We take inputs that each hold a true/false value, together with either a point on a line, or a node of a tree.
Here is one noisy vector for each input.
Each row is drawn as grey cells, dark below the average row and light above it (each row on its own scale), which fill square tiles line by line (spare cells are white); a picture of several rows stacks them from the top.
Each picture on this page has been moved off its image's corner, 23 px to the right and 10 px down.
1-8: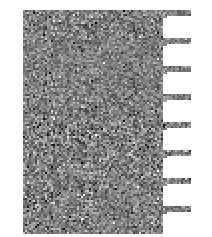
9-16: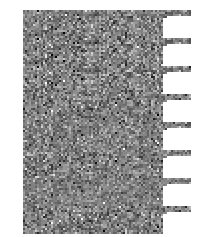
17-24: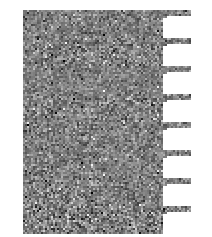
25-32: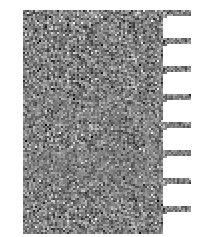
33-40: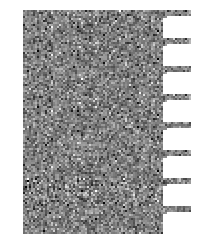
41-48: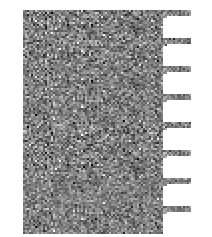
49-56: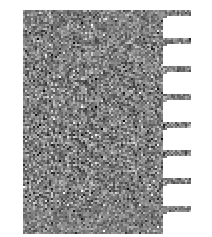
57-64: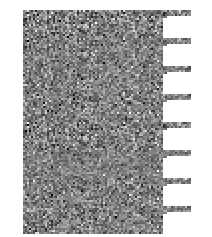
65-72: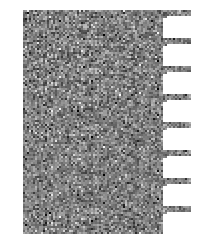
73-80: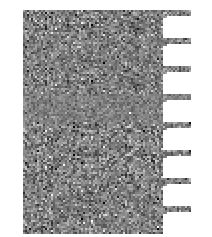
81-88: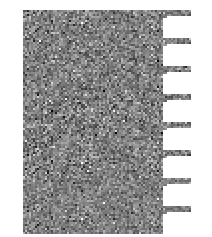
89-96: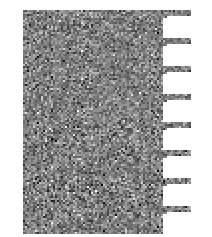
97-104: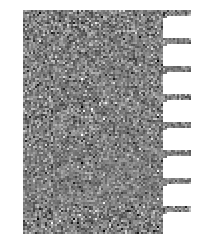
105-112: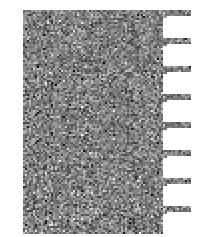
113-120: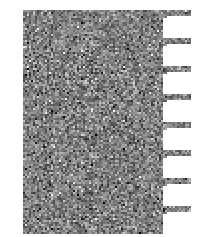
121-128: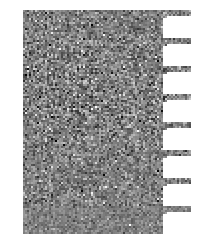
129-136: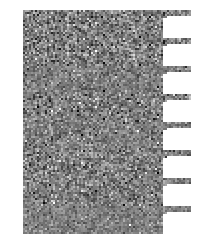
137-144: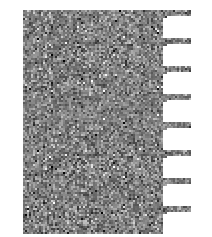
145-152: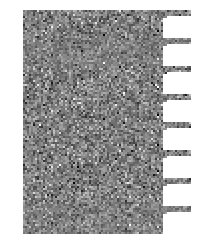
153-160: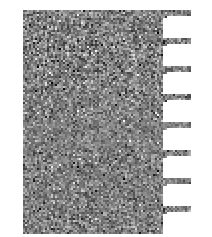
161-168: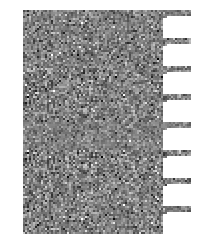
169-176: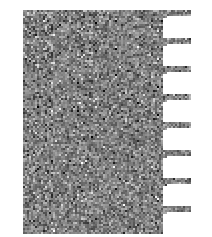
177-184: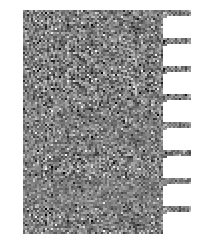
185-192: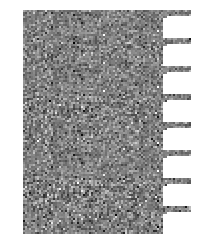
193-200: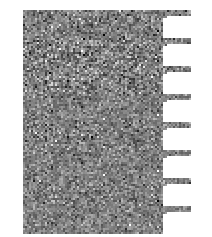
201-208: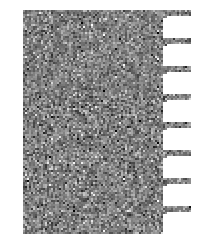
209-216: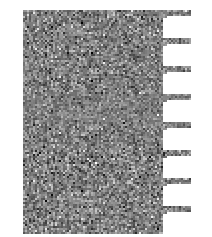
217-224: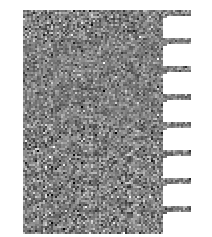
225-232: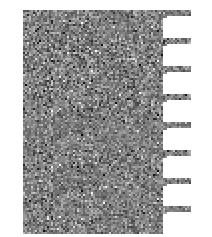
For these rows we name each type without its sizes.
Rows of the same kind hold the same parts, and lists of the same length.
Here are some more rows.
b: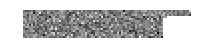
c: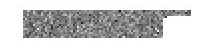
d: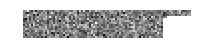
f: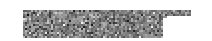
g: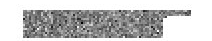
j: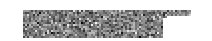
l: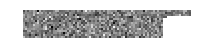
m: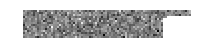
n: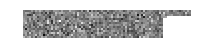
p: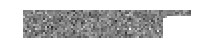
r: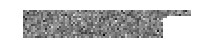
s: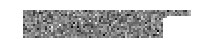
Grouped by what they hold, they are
b, c, f, g, l, n, p
d, j, m, r, s

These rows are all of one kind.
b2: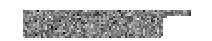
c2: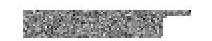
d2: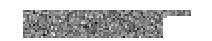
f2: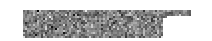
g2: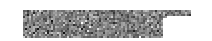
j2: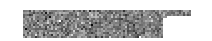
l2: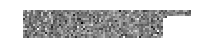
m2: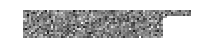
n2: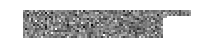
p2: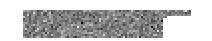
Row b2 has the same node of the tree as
f2 and g2.
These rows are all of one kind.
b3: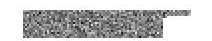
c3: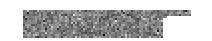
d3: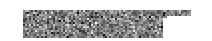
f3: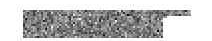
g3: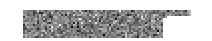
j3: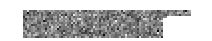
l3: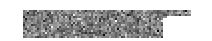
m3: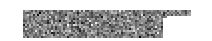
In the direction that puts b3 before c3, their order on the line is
b3, g3, m3, d3, f3, l3, c3, j3.
